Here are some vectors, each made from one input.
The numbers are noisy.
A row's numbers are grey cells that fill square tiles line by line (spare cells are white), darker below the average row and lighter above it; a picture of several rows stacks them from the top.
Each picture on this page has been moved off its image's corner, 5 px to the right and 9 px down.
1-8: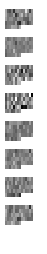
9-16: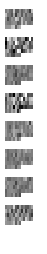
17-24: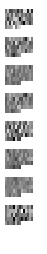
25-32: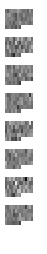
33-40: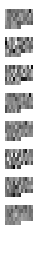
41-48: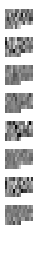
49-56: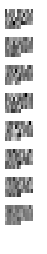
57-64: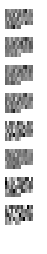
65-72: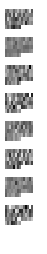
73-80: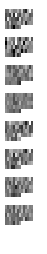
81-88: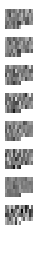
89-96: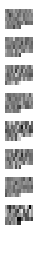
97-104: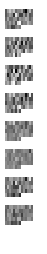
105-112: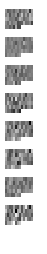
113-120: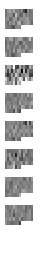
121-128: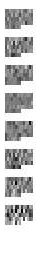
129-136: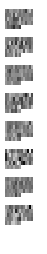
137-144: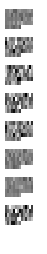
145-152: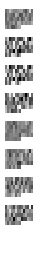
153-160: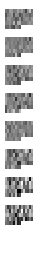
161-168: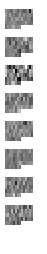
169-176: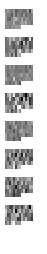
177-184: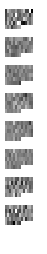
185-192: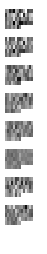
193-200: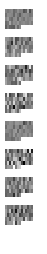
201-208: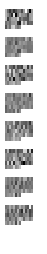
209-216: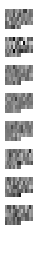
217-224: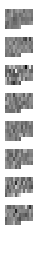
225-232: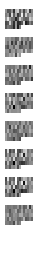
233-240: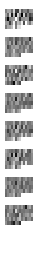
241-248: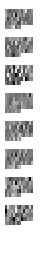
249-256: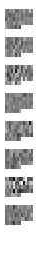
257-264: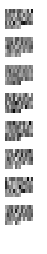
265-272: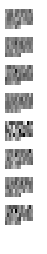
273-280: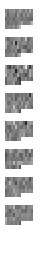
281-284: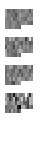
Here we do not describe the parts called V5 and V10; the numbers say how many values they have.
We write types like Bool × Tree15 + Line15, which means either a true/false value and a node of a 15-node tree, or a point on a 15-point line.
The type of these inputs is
Bool × Circle6 × (Line6 + V10) + V5.
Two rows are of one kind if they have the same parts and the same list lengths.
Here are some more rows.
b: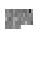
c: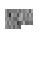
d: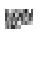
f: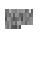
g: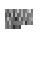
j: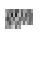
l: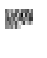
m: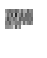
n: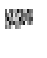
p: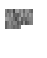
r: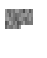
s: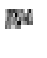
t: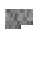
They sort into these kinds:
b, d
c, f, g, j, l, m, p, r, s, t
n

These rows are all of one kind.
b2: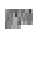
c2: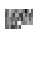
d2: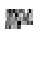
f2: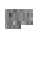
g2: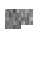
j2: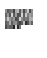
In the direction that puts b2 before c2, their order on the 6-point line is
j2, b2, c2, d2, g2, f2.
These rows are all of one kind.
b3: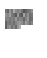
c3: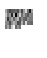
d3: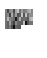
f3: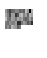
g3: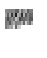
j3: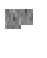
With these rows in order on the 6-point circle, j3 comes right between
c3 and f3.
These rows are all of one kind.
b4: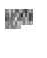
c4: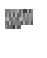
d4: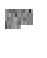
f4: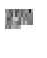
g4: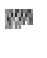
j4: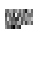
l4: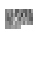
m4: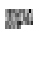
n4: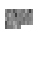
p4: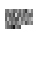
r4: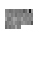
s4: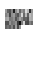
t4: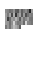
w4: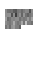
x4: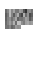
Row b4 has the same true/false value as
f4, l4, p4 and s4.
